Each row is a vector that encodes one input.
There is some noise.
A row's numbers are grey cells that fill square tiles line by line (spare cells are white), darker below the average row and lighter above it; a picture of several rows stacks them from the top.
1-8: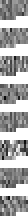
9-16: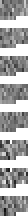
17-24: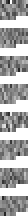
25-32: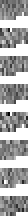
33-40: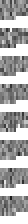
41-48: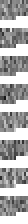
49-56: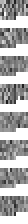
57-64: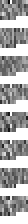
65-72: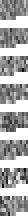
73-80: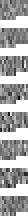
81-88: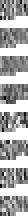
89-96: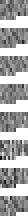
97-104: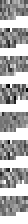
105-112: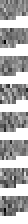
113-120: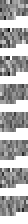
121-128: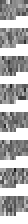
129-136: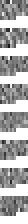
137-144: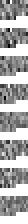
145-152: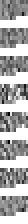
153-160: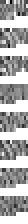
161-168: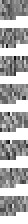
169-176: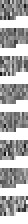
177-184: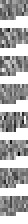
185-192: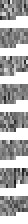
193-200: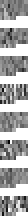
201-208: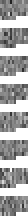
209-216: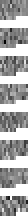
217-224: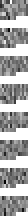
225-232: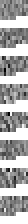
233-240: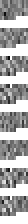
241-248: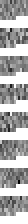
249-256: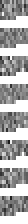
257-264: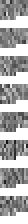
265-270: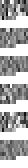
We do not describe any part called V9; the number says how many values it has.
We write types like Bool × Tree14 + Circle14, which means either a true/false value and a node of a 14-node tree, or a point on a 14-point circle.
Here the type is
List2(Label12 × V9).
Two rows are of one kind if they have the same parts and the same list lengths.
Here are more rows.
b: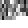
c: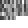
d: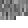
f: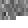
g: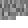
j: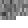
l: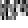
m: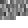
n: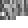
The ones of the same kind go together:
b, l
c, n
d, f, g, j, m

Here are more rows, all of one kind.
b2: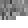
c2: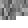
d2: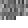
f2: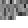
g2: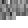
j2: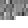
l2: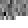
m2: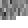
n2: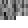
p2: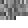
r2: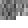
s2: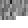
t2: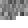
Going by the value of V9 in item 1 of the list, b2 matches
j2, l2 and s2.
